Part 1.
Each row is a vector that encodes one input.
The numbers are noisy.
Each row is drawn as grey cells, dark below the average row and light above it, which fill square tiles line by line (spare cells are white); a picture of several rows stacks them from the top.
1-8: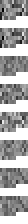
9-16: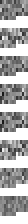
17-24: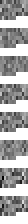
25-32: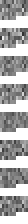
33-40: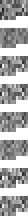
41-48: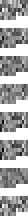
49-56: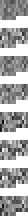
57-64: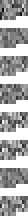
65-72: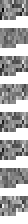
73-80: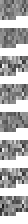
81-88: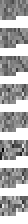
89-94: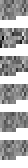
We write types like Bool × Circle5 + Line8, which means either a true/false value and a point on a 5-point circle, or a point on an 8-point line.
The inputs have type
Line9.
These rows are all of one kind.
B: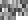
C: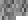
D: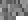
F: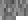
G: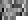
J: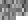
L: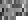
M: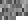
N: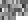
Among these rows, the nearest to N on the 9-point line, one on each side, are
B and J.
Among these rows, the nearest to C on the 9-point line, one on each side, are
F and J.
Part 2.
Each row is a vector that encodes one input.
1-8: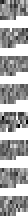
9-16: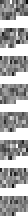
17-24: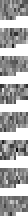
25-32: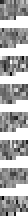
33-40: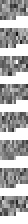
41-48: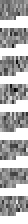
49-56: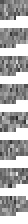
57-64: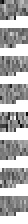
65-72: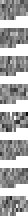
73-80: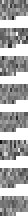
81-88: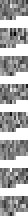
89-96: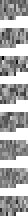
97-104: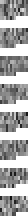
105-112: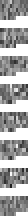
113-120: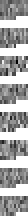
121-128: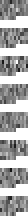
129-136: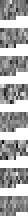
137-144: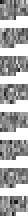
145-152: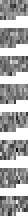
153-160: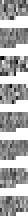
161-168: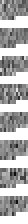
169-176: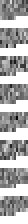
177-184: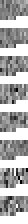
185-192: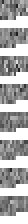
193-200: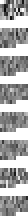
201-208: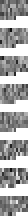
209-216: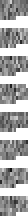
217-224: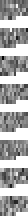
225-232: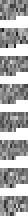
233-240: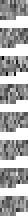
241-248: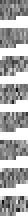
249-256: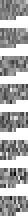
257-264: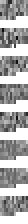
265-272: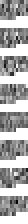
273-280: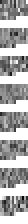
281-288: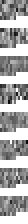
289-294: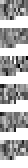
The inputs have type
Circle11.
